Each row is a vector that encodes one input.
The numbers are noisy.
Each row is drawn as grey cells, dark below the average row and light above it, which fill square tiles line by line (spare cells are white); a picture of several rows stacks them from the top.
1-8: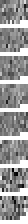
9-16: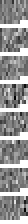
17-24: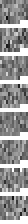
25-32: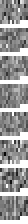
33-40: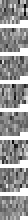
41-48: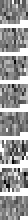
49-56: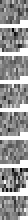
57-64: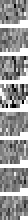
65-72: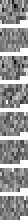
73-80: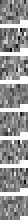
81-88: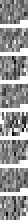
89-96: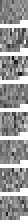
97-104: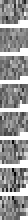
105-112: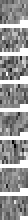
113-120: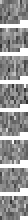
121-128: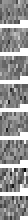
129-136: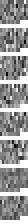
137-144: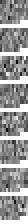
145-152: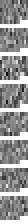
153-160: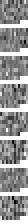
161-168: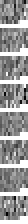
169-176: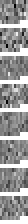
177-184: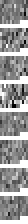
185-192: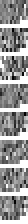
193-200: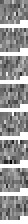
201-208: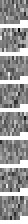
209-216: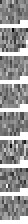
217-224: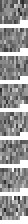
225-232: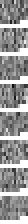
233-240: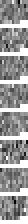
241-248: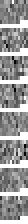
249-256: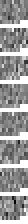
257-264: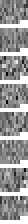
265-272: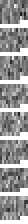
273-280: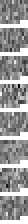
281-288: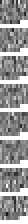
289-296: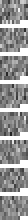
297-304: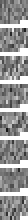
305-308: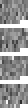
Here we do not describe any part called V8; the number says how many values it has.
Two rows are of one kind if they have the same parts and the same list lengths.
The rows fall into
4 kinds.
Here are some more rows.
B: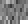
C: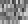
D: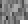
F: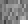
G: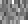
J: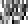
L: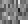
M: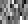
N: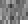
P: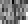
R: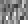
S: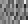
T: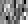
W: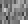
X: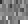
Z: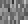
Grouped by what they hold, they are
B, G, M, N, R, X
C, P, T
D, F, L, S, W, Z
J

